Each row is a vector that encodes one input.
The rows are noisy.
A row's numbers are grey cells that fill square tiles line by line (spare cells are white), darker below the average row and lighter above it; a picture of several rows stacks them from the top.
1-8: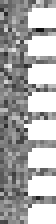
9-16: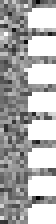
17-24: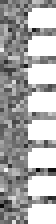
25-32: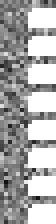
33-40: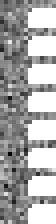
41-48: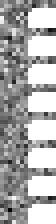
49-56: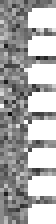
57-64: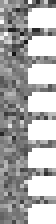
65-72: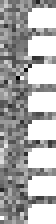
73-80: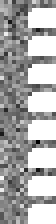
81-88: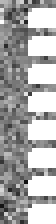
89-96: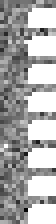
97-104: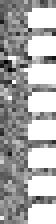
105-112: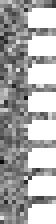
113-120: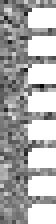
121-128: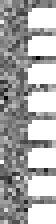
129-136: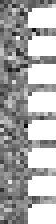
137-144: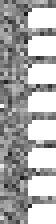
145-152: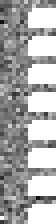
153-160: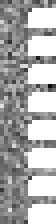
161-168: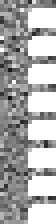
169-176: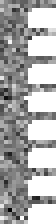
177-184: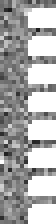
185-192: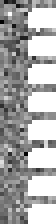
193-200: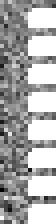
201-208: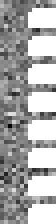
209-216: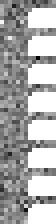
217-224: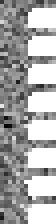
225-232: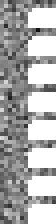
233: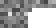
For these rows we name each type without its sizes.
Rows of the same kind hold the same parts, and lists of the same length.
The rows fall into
2 kinds.
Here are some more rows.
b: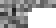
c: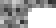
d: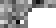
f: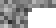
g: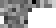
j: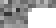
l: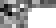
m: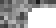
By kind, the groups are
b, d, m
c, f, g, j, l

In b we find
a node of a tree and three true/false values.
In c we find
a point on a circle and three true/false values.
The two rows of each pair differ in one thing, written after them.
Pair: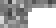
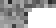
one of the three true/false values
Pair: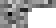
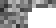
one of the three true/false values
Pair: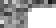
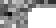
one of the three true/false values
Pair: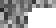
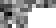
one of the three true/false values
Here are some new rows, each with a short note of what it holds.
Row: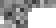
a point on a circle and three true/false values
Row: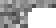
a node of a tree and three true/false values
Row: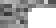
a point on a circle and three true/false values
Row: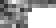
a point on a circle and three true/false values
